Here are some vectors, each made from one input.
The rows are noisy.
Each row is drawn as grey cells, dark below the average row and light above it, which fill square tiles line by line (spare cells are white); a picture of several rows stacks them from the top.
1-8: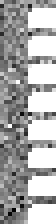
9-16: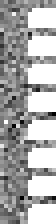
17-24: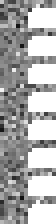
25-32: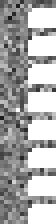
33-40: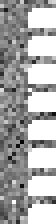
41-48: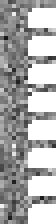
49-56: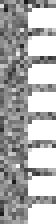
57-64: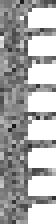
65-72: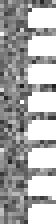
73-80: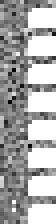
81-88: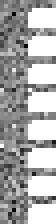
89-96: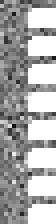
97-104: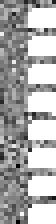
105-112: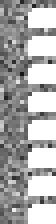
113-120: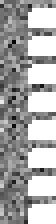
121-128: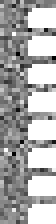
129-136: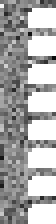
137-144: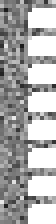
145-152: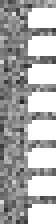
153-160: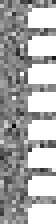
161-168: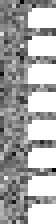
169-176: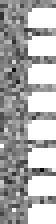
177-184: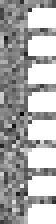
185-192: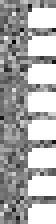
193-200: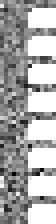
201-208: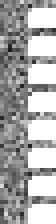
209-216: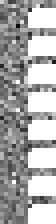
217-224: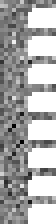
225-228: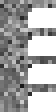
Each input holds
a list of up to two items, each either a point on a 3-point line and a point on a 6-point line, or a point on a 7-point line.
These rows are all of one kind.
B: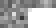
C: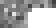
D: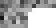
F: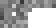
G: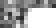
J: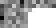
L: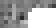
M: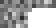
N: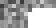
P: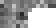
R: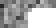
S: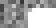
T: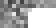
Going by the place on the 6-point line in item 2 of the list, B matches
P and R.
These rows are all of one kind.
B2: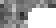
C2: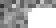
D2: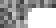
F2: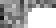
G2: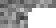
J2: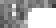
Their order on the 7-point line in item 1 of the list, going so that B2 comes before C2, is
B2, G2, D2, J2, C2, F2.
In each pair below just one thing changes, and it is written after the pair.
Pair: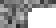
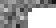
the place on the 7-point line in item 2 of the list
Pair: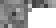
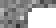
the place on the 6-point line in item 1 of the list
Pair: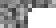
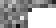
the place on the 6-point line in item 1 of the list
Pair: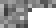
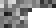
the place on the 7-point line in item 2 of the list
